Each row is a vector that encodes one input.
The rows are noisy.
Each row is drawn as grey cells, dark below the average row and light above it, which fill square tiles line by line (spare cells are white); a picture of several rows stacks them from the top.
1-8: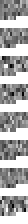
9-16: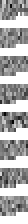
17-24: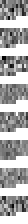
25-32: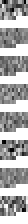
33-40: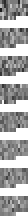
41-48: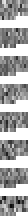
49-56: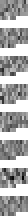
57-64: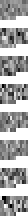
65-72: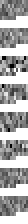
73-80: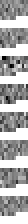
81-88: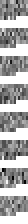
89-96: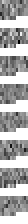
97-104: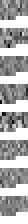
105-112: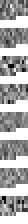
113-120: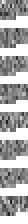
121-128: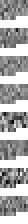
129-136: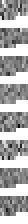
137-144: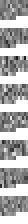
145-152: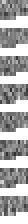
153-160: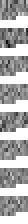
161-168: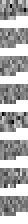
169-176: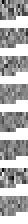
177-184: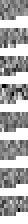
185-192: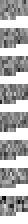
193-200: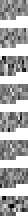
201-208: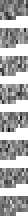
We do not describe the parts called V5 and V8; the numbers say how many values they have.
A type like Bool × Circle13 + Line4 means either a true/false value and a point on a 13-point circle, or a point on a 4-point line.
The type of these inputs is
Bool × (Line7 + V5) × (Tree7 + Unit) + V8.
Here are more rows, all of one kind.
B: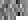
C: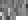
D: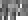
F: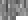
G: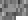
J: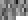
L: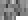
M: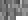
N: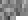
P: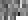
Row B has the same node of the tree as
C and N.
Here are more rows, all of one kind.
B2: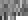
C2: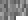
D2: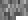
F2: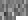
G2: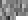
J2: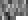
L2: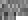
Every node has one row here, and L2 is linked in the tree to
B2 and J2.
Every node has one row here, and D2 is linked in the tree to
C2 and J2.
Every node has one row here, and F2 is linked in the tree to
G2 and J2.
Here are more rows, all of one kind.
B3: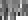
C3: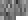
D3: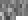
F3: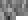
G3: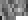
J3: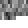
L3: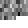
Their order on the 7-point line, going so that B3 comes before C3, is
G3, J3, B3, F3, C3, D3, L3.
